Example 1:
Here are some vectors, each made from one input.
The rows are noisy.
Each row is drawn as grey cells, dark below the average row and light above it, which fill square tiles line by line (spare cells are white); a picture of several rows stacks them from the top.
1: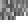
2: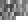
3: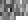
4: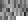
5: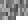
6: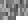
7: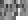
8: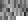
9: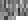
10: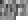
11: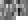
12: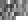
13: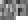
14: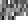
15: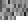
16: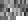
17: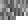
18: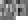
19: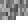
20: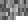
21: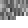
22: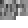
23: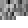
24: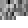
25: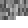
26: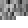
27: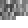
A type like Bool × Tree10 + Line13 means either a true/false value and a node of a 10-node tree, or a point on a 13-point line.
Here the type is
Bool × Bool × Bool.
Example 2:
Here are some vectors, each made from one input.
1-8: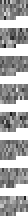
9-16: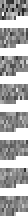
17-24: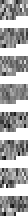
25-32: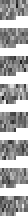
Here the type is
Tree7.
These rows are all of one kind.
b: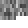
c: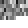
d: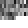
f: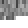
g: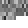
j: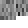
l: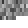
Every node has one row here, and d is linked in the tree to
f and j.
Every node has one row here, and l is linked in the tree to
c.
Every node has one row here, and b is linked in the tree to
g.
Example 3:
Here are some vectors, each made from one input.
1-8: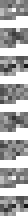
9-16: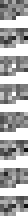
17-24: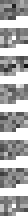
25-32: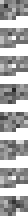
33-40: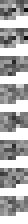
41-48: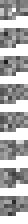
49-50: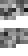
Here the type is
Circle8 + Unit.
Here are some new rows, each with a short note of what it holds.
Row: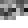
a fixed value
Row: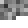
a point on an 8-point circle
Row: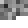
a point on an 8-point circle
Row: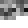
a fixed value
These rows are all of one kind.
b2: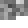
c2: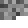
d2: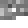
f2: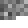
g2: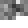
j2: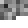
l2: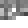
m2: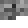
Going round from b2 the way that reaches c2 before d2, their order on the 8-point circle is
b2, g2, m2, f2, c2, j2, l2, d2.
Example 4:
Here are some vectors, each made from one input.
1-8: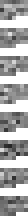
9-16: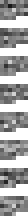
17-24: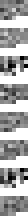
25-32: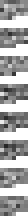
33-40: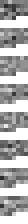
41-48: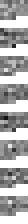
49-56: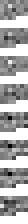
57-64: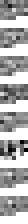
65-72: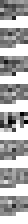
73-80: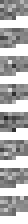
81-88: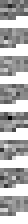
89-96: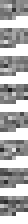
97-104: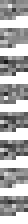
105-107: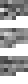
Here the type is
Line8 × Line8 + Unit.
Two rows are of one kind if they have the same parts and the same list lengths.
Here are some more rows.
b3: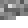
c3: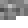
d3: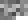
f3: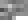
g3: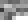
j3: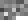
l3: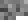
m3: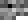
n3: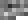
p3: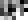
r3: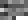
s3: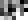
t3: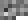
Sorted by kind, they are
b3, c3, d3, f3, g3, j3, l3, m3, n3, r3, t3
p3, s3

